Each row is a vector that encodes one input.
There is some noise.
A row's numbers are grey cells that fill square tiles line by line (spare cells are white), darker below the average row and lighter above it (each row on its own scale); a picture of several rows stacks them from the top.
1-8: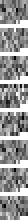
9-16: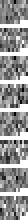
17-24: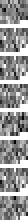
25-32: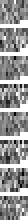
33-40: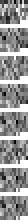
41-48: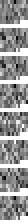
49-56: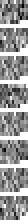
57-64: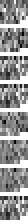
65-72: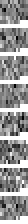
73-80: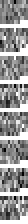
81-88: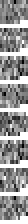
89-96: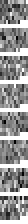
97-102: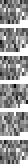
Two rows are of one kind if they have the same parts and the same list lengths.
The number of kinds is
2.
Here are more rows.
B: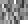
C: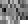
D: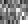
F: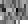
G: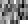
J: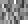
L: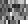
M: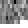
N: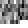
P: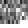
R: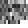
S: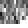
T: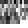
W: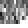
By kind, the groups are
B, C, D, F, G, J, M, N, P, S, T, W
L, R

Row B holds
a point on a 9-point circle.
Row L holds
a fixed value.
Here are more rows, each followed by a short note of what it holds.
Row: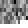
a point on a 9-point circle
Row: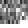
a point on a 9-point circle
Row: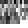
a point on a 9-point circle
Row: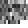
a fixed value
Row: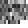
a fixed value
